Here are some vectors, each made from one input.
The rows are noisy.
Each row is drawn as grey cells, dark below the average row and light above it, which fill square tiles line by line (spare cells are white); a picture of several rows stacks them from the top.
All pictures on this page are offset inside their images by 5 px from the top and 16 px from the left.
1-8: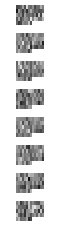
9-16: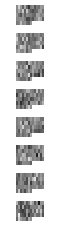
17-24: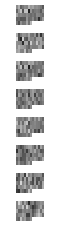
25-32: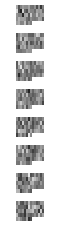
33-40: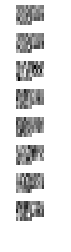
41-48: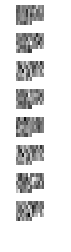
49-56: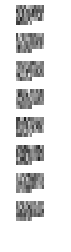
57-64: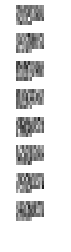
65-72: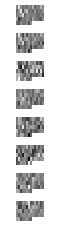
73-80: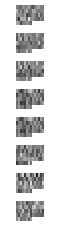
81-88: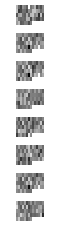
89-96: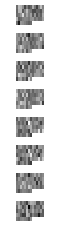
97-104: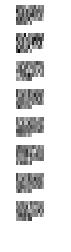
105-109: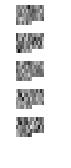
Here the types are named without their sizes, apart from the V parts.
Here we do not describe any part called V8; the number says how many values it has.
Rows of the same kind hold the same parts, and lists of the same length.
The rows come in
2 kinds.
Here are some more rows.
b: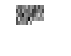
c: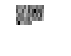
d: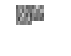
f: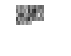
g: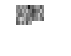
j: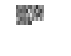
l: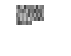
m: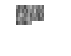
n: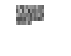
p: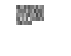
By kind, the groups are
b, f, g
c, d, j, l, m, n, p

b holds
a value of V8.
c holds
a node of a tree, a true/false value and a value of V8.
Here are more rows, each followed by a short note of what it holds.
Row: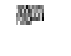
a value of V8
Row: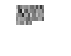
a value of V8
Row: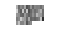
a value of V8
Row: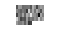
a node of a tree, a true/false value and a value of V8
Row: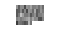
a node of a tree, a true/false value and a value of V8
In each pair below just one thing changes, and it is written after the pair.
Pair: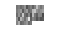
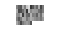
the value of V8
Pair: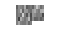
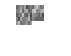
the node of the tree
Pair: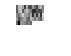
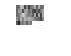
the value of V8
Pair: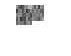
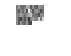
the value of V8
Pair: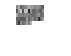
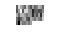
the value of V8
